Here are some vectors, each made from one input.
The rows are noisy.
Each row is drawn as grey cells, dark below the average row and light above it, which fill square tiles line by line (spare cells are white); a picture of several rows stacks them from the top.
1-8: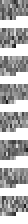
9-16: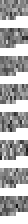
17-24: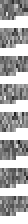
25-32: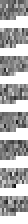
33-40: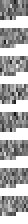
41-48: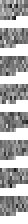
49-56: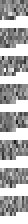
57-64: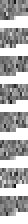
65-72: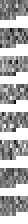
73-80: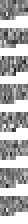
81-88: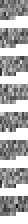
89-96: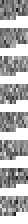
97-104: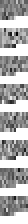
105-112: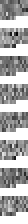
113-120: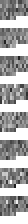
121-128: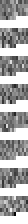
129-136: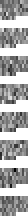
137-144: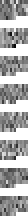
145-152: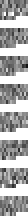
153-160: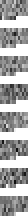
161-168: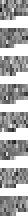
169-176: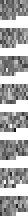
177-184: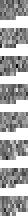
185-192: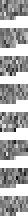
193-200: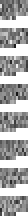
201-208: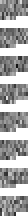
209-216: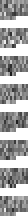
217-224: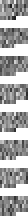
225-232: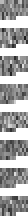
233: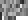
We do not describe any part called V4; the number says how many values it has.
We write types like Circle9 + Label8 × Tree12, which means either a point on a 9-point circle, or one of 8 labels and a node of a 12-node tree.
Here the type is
Line7 × V4 + List2(Line5) + Tree9.
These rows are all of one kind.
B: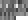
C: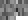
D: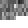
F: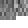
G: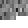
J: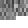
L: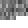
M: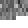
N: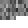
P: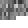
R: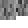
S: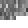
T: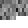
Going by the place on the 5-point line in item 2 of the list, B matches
F, G, M and S.
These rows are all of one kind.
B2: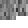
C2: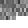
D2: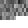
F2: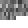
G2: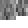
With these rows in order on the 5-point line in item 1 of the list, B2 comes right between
C2 and G2.
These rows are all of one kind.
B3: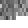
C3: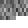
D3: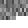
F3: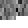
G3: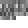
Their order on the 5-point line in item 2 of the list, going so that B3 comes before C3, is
B3, G3, F3, C3, D3.
